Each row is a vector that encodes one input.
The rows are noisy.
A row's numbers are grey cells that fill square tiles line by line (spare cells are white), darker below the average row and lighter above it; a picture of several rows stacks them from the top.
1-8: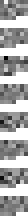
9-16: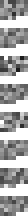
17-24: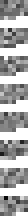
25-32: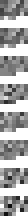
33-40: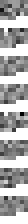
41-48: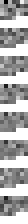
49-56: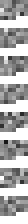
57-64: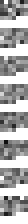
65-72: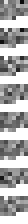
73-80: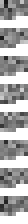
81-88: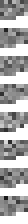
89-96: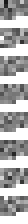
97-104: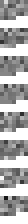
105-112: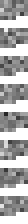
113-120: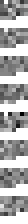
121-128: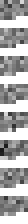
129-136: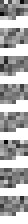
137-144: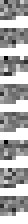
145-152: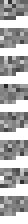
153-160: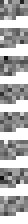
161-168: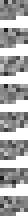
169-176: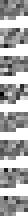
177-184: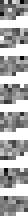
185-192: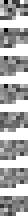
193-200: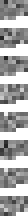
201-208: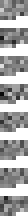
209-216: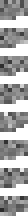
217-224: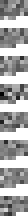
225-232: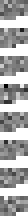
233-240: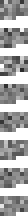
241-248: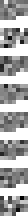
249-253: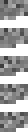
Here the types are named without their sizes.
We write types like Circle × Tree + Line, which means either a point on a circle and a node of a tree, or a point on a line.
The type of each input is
Bool × Label.
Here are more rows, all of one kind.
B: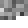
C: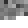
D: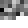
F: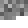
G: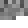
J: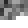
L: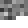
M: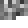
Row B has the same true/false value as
F and M.
